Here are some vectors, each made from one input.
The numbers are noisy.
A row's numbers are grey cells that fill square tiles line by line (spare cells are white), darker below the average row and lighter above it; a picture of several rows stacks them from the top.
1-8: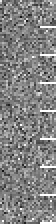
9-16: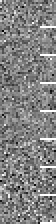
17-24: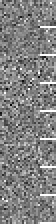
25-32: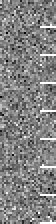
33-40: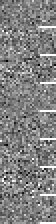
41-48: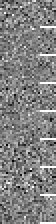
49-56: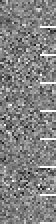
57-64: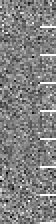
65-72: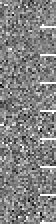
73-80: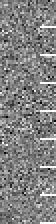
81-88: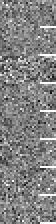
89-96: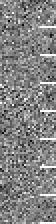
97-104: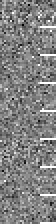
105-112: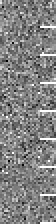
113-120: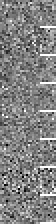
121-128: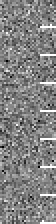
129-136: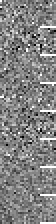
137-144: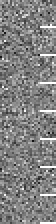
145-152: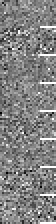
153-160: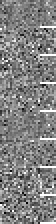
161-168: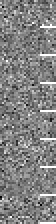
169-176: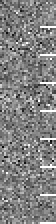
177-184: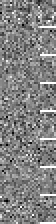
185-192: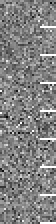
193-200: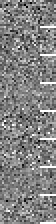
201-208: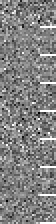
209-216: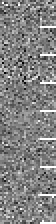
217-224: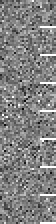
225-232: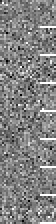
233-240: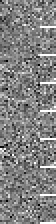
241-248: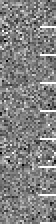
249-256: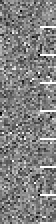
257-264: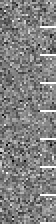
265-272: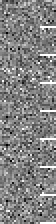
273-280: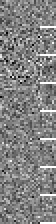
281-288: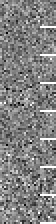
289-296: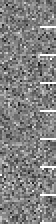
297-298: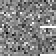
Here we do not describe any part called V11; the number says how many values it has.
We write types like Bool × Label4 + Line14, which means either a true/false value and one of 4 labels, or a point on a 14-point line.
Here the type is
(Circle9 + Unit) × Line9 + Line5 × (Line5 + V11).
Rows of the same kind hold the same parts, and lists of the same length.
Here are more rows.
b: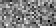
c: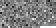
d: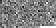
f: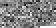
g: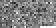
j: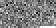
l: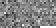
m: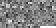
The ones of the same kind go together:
b, l, m
c, j
d, g
f

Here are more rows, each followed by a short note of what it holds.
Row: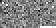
a point on a 9-point circle and a point on a 9-point line
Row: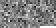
a point on a 5-point line and a value of V11
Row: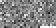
a point on a 5-point line and a value of V11
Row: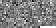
a point on a 9-point line
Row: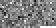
a point on a 9-point circle and a point on a 9-point line
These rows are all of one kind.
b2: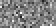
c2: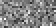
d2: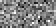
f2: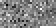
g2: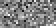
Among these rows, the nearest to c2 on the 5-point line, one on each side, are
b2 and f2.
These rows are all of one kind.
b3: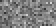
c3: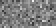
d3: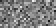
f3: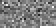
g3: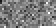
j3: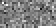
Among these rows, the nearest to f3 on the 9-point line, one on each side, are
g3 and j3.
